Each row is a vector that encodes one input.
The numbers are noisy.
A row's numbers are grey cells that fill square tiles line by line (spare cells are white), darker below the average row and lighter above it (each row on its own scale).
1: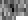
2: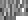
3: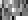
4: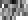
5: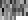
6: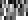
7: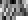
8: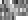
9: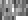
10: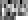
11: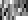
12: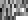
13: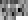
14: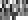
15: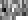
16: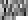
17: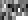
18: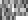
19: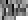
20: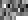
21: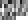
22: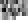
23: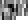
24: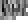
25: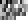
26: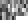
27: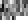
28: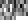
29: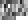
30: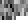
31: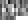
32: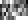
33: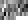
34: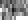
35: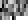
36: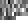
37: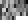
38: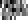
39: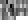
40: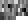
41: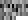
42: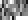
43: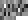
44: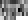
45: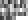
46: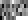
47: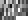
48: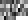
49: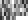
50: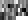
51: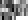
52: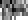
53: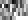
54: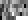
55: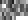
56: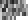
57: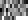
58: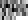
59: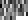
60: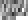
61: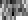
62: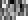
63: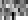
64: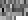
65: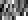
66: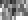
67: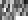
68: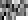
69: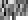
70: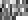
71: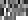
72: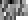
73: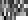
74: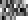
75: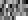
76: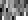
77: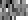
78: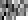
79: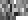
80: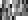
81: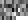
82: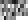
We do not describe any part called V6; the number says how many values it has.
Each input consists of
a value of V6, together with either a point on a 4-point line, or three true/false values.
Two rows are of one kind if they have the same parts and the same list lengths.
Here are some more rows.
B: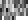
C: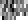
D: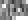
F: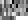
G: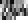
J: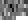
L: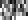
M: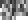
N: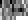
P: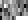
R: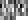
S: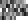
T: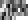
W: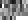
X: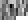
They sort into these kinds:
B, D, L, M, N, P, R, S, T, W
C, F, G, J, X

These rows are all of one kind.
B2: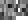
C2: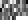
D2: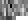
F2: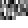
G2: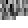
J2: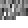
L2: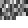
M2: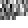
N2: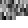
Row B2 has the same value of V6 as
F2, J2 and N2.
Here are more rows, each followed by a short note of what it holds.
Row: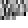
three true/false values and a value of V6
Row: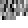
a point on a 4-point line and a value of V6
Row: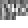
three true/false values and a value of V6
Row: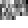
three true/false values and a value of V6
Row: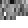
three true/false values and a value of V6
